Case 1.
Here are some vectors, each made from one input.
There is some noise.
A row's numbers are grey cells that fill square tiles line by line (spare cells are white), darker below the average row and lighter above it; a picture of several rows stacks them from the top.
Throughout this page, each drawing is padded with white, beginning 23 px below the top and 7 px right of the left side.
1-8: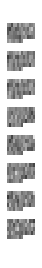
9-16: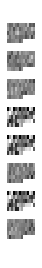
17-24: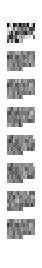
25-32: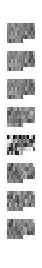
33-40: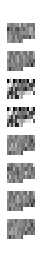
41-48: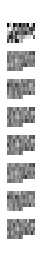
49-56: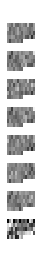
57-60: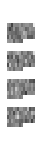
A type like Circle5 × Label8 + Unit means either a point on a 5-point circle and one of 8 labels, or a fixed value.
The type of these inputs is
Bool × Bool × Bool + Unit.
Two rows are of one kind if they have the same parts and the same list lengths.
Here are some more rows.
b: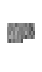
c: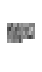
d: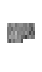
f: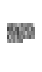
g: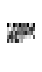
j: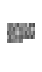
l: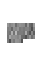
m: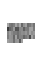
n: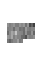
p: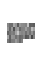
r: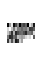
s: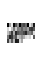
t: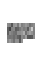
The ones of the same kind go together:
b, c, d, f, j, l, m, n, p, t
g, r, s

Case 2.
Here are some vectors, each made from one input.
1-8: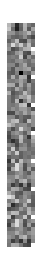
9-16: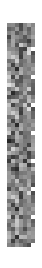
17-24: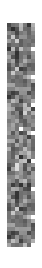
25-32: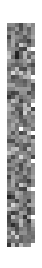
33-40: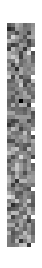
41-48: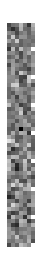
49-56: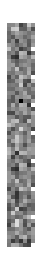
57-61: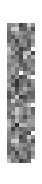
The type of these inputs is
Bool × Bool × Bool × Bool.
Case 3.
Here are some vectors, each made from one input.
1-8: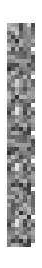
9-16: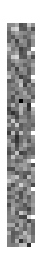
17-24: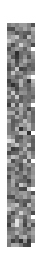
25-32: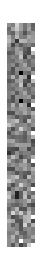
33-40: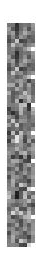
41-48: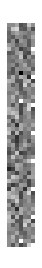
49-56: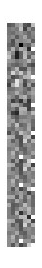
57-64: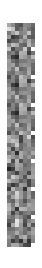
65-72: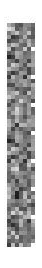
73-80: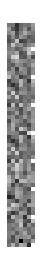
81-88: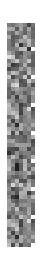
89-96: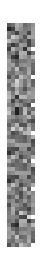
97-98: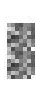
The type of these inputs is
Bool × Bool × Bool × Bool.
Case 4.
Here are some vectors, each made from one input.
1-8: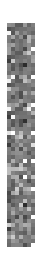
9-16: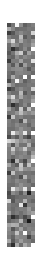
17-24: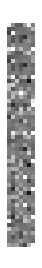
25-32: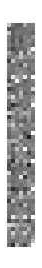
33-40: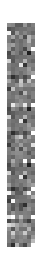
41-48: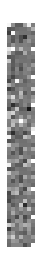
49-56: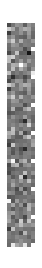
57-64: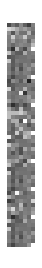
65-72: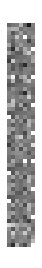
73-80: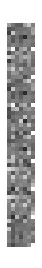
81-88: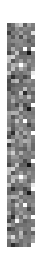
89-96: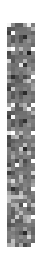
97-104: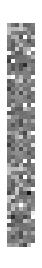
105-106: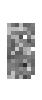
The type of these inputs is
Bool × Bool × Bool × Bool.
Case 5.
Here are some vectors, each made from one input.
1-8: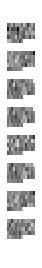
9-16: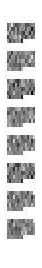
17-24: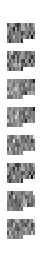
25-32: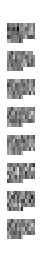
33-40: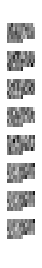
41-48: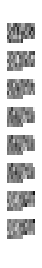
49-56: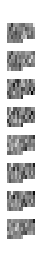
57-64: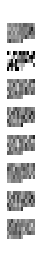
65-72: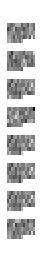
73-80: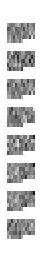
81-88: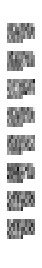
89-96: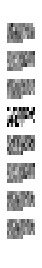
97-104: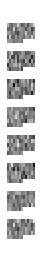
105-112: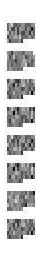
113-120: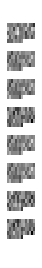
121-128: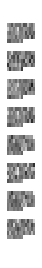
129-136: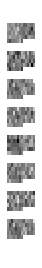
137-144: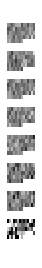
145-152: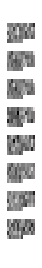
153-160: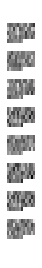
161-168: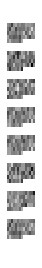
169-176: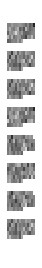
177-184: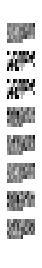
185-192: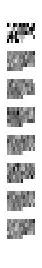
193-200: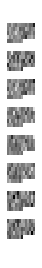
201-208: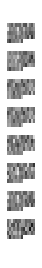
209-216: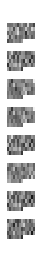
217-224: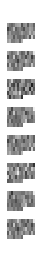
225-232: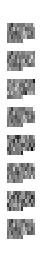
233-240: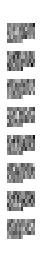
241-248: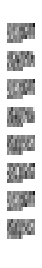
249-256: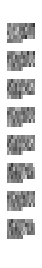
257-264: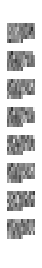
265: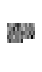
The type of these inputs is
Bool × Bool × Bool × Bool + Unit.
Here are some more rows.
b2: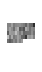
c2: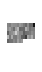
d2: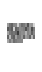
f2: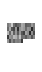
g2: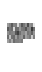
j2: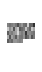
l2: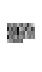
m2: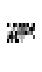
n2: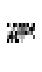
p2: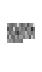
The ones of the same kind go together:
b2, c2, d2, f2, g2, j2, l2, p2
m2, n2

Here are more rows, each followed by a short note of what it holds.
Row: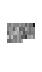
four true/false values
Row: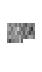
four true/false values
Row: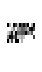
a fixed value
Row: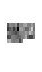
four true/false values
